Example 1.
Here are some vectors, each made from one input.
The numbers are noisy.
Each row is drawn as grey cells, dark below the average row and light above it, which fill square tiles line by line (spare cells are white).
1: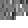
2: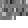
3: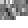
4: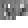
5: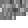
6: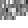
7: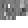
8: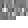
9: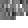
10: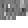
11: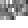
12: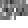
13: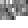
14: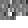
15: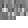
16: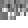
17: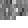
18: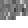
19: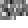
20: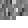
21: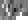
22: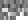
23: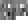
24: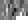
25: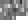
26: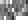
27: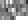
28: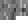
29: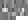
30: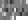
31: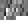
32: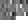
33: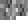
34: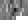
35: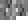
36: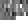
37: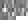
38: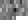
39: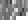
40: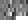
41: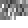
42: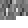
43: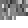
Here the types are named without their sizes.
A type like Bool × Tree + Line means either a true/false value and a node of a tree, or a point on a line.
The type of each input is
Label.
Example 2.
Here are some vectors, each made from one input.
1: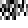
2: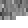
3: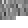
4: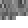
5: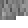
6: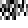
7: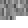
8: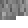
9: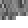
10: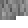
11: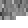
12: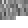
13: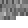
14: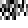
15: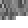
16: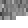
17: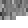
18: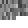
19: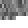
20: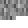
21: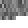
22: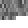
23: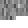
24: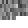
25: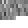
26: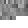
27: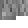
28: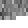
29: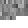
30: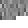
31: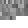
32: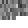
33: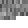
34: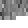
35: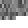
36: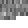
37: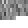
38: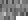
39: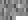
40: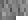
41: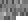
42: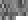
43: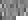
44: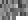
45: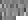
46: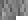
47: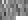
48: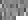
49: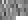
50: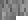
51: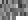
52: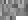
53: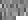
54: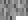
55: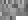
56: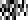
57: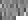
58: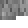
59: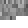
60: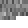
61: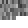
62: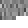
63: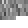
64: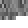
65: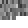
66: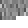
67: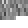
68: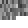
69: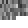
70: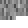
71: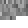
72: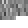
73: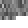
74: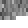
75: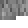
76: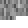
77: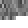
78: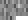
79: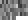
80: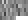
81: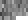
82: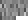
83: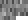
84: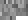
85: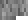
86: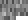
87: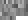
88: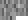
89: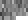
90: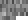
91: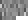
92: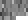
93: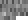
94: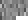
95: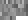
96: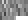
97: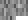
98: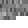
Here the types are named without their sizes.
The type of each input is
Circle + Unit.
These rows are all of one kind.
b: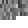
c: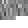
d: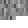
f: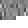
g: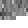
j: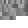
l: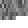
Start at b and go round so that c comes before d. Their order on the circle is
b, f, c, j, d, g, l.
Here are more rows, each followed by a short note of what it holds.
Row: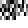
a fixed value
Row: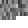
a point on a circle
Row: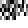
a fixed value
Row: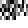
a fixed value
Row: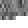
a point on a circle
